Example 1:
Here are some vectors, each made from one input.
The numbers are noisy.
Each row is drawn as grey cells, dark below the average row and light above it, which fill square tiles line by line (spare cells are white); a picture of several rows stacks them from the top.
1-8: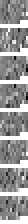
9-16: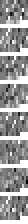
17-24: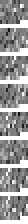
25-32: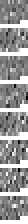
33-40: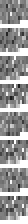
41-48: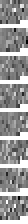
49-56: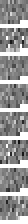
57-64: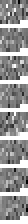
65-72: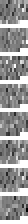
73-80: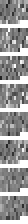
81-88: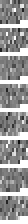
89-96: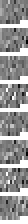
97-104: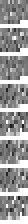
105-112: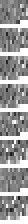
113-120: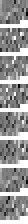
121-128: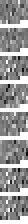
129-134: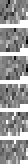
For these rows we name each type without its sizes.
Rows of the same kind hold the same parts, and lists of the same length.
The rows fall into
2 kinds.
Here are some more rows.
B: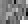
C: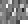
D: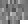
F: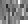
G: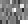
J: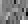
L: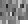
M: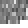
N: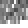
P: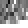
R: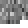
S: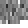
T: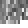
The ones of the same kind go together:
B, D, F, J, L, R, S
C, G, M, N, P, T

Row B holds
a point on a line and a node of a tree.
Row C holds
a point on each of two lines.
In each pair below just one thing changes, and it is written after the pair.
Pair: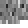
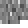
the place on the line
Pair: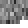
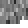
the node of the tree
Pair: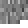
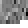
the place on the line
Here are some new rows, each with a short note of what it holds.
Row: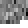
a point on a line and a node of a tree
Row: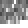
a point on each of two lines
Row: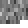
a point on a line and a node of a tree
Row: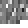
a point on each of two lines
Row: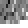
a point on each of two lines
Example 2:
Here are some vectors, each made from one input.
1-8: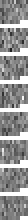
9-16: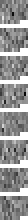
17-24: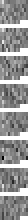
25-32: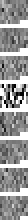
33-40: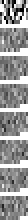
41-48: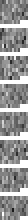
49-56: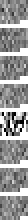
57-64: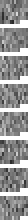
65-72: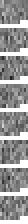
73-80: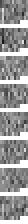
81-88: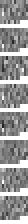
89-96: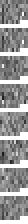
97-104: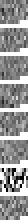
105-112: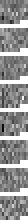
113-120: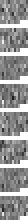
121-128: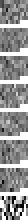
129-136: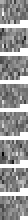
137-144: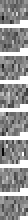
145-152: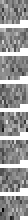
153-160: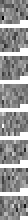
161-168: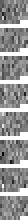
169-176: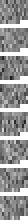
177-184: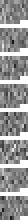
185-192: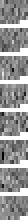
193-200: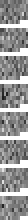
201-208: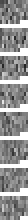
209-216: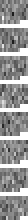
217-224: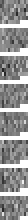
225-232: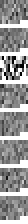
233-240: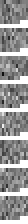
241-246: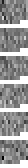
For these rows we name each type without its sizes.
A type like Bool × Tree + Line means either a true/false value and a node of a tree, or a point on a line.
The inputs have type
Bool × Circle × Tree + Unit.
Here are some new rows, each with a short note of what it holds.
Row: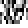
a fixed value
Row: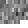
a point on a circle, a node of a tree and a true/false value
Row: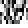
a fixed value
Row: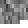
a point on a circle, a node of a tree and a true/false value
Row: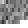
a point on a circle, a node of a tree and a true/false value
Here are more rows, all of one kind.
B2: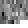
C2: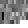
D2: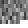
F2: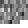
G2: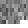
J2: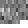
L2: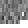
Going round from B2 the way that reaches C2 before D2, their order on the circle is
B2, C2, L2, J2, F2, D2, G2.
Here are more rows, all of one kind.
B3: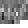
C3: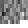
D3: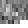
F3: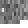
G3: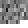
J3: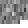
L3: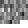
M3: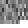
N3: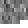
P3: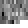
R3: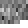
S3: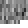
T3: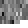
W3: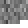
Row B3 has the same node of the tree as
D3, P3, R3 and T3.
